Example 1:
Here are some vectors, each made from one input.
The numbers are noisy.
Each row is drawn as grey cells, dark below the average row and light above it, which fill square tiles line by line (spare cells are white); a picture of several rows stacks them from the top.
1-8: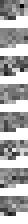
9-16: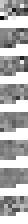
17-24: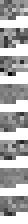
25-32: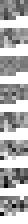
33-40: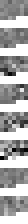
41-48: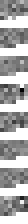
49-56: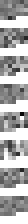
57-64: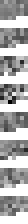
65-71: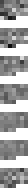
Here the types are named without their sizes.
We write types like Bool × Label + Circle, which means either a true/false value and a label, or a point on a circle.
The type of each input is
Tree × Tree.
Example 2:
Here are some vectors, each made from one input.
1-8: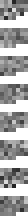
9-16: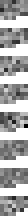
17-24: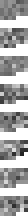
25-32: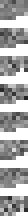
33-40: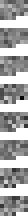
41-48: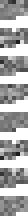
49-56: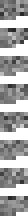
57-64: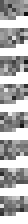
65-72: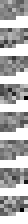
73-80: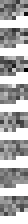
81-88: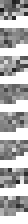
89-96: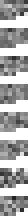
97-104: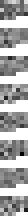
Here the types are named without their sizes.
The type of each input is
Bool × Bool × Bool + Line.
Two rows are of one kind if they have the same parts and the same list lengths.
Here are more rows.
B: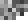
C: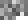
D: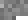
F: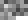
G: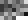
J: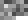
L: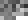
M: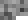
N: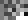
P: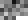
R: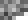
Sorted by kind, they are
B, D, L, M, N, P, R
C, F, G, J

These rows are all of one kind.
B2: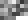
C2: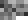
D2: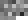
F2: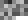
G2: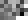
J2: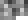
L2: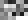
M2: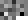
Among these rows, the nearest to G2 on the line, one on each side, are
C2 and D2.
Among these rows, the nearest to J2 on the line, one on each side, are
B2 and F2.
